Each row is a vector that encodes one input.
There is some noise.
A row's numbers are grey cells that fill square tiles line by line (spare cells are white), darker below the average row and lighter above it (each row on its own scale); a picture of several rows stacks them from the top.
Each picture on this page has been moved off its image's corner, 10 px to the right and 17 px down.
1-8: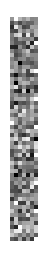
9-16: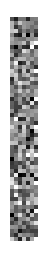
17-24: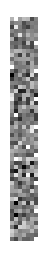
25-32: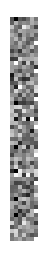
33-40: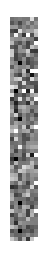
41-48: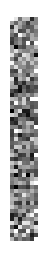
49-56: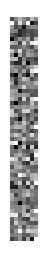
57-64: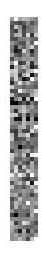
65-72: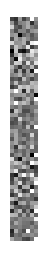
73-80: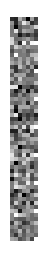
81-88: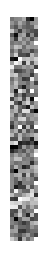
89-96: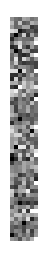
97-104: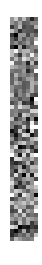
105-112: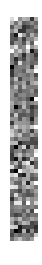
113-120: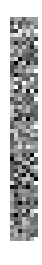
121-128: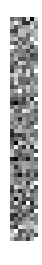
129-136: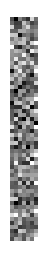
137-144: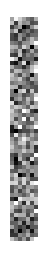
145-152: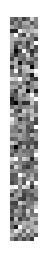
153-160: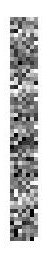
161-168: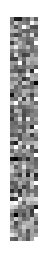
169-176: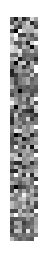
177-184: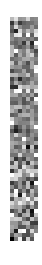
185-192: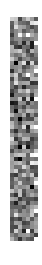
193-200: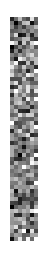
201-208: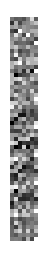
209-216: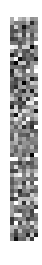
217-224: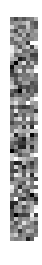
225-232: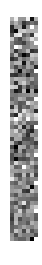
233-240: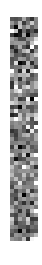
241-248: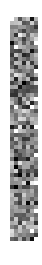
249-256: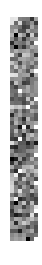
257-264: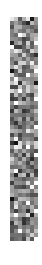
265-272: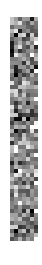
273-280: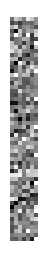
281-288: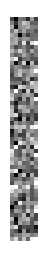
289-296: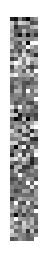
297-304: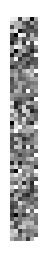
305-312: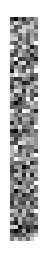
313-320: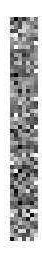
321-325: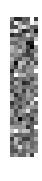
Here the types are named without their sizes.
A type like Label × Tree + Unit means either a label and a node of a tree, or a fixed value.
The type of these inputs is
(Label + Tree) × Tree.
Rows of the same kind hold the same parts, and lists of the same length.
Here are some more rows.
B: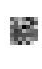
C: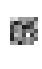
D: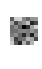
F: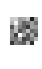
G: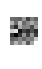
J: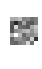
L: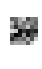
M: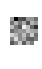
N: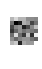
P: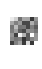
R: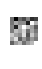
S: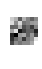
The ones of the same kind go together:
B, D, F, J, P
C, G, L, M, N, R, S

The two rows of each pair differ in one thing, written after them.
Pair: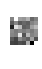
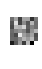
the label
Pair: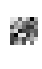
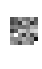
the node of the tree
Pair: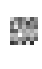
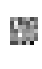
the node of the tree
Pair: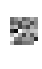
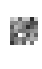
the label
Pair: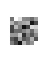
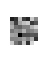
the node of the tree
